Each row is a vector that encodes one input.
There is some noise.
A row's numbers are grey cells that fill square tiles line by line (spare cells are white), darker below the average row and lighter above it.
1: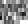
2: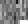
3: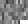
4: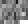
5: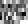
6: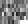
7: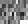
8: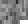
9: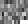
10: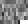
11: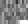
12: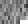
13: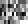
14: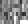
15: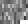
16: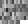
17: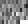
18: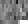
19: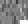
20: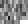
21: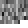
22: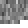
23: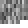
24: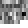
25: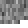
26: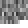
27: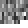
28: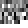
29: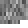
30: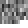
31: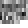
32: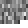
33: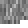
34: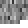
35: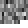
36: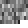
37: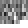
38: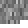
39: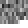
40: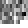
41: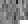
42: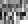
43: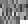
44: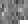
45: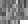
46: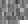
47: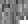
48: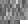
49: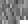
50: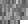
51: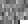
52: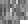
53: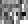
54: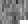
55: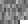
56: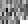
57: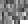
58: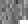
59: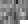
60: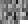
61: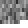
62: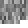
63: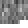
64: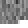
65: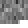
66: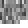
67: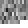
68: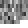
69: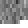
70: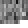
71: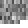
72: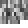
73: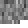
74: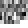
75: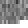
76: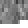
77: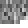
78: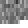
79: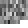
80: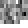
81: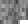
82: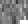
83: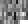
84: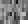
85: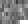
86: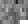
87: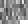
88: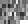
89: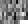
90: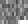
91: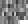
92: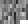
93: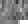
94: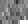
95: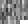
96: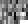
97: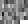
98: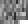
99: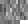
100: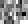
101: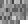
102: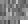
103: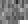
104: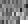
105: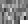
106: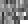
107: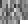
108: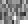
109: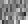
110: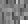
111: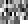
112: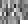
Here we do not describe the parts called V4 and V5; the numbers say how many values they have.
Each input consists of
either a point on a 6-point line, or three true/false values, or a value of V4 and a value of V5.
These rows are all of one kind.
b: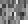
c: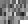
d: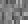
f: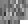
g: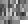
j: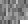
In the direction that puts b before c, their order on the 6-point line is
d, b, c, j, f, g.
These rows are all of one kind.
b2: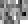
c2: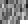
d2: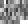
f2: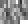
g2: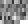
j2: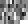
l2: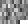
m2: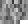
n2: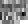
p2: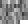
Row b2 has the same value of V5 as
d2 and f2.
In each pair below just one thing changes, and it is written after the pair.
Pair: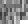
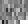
the value of V5
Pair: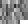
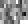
the value of V5
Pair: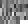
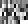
the value of V4
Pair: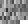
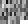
the value of V5
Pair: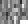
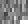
the value of V4
